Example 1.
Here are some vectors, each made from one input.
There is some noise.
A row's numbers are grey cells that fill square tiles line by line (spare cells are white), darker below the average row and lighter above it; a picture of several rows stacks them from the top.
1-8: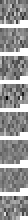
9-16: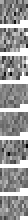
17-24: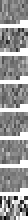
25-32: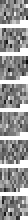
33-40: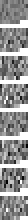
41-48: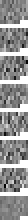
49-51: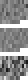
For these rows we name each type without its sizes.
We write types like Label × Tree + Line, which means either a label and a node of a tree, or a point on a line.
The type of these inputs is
List(Line).
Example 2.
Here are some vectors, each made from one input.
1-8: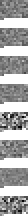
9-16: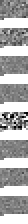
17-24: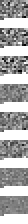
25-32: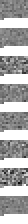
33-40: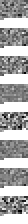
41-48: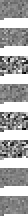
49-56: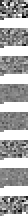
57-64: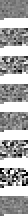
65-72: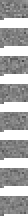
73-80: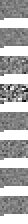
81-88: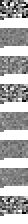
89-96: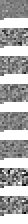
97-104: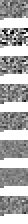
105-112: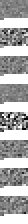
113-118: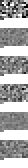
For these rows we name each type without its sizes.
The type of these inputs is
Bool × Line.
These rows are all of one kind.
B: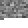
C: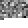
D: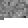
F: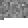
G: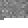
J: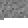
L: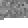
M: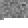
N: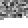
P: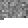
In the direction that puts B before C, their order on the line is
F, J, B, D, M, N, C, P, L, G.
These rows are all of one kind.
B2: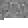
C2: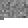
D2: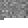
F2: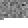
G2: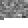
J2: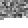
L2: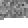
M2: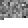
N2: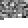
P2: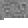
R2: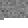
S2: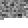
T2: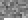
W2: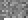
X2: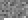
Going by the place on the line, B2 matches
M2, R2, S2 and X2.
